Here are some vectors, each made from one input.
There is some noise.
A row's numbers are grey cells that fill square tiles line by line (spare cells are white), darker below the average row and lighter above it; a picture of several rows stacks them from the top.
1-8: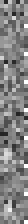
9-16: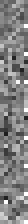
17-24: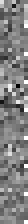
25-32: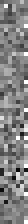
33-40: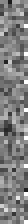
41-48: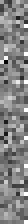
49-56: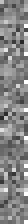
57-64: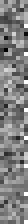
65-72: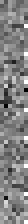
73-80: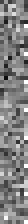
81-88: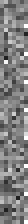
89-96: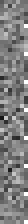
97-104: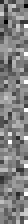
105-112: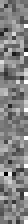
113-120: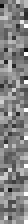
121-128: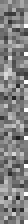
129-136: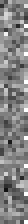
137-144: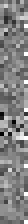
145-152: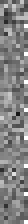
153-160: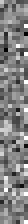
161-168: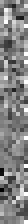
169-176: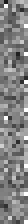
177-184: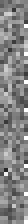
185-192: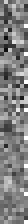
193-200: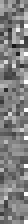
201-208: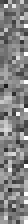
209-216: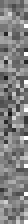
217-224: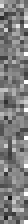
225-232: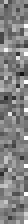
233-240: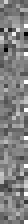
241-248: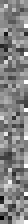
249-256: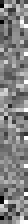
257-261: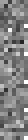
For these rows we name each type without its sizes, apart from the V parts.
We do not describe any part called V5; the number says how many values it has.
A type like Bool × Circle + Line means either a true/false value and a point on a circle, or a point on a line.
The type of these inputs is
List(Bool × (Line + V5)).
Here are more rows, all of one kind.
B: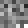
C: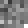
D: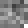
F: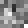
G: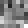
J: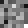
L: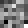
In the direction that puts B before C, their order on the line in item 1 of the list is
B, F, L, D, G, J, C.
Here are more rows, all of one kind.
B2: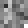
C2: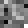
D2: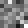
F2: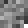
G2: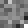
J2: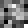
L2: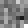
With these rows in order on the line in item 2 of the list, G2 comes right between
C2 and F2.
